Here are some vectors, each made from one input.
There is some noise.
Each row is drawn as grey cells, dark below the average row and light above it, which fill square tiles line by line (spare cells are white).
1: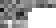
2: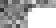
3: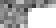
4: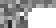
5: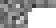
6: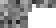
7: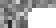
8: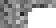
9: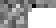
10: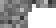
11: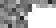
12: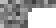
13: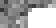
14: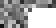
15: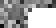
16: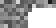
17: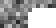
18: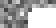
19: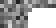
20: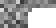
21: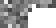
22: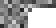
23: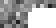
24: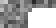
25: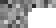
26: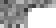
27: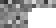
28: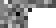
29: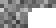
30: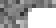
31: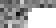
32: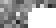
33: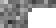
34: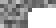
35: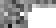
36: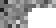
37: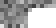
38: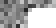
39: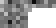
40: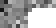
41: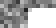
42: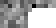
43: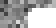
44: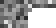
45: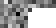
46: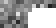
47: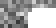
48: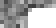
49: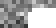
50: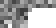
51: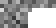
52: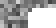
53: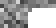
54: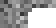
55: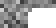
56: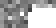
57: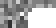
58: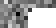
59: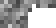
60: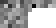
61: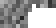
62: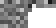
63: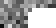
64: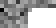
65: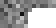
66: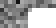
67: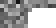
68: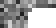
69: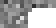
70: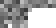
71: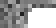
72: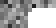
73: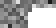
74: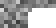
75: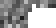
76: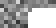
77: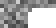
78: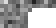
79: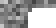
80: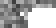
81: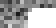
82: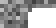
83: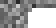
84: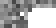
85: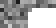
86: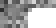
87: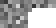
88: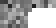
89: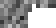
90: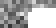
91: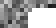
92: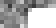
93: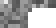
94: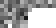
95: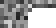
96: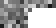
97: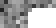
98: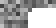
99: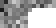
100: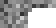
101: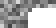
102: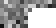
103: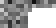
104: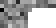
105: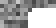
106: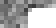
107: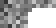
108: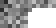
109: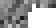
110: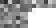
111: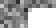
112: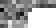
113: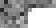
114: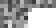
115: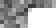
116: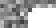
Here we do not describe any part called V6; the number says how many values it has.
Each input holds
a point on a 12-point line, together with either a point on a 7-point line, or a value of V6.
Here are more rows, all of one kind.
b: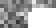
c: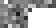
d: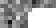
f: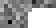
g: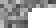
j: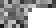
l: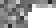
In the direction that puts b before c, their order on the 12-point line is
b, l, g, d, f, c, j.
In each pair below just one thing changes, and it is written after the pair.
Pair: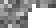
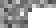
the place on the 12-point line
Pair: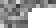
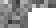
the place on the 12-point line
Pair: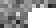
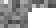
the value of V6
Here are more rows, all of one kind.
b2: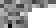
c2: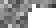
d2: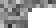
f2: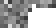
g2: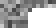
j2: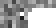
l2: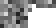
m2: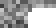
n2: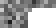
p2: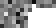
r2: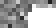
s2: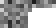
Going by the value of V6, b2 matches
l2, p2 and s2.
